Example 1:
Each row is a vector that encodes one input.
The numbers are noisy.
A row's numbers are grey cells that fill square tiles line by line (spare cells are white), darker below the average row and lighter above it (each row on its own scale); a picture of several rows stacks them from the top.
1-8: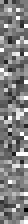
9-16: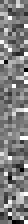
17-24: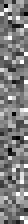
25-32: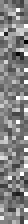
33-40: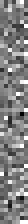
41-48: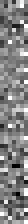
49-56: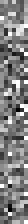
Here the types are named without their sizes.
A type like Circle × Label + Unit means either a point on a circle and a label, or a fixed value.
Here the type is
Bool × Bool × Bool.
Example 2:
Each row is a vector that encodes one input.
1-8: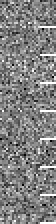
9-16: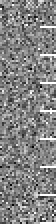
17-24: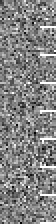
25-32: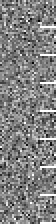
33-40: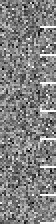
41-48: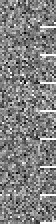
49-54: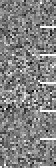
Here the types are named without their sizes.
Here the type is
Bool × Bool × Bool × Bool.
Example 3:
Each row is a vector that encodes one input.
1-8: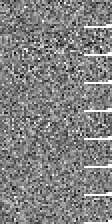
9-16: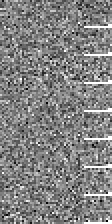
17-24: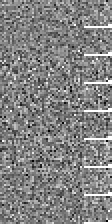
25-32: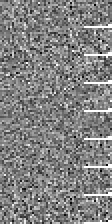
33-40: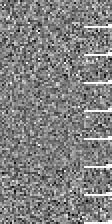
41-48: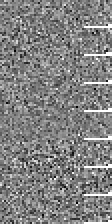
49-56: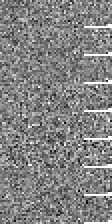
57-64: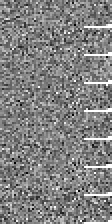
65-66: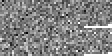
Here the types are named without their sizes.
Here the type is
Line.
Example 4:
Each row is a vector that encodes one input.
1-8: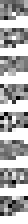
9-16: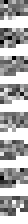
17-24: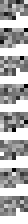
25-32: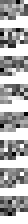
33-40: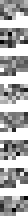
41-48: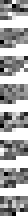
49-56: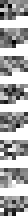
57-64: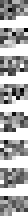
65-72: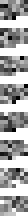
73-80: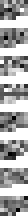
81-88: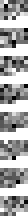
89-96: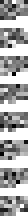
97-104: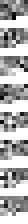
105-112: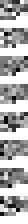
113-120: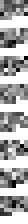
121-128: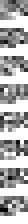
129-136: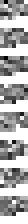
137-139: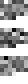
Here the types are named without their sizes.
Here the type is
Bool × Bool × Bool × Bool.
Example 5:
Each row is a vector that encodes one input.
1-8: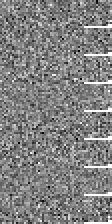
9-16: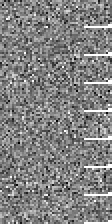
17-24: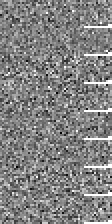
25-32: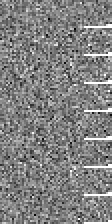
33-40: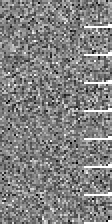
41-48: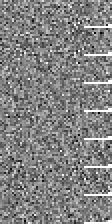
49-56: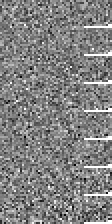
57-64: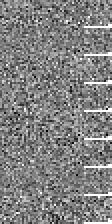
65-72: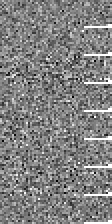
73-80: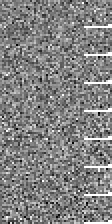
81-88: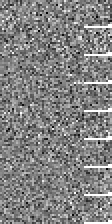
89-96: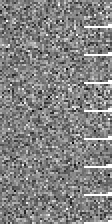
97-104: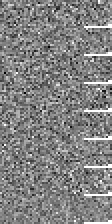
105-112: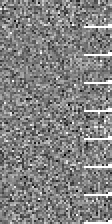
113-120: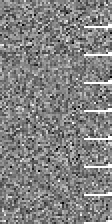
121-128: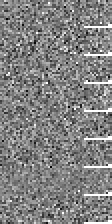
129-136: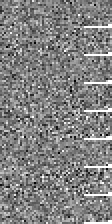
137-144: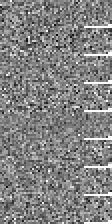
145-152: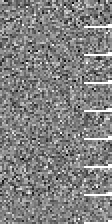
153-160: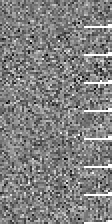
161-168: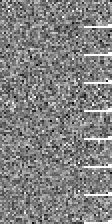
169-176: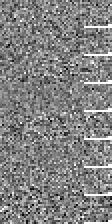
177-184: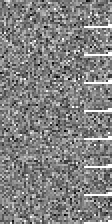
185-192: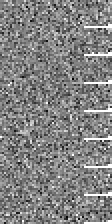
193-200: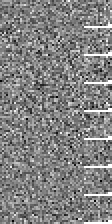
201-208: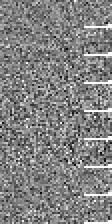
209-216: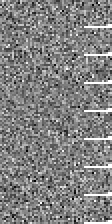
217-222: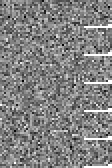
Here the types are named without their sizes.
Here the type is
Line.
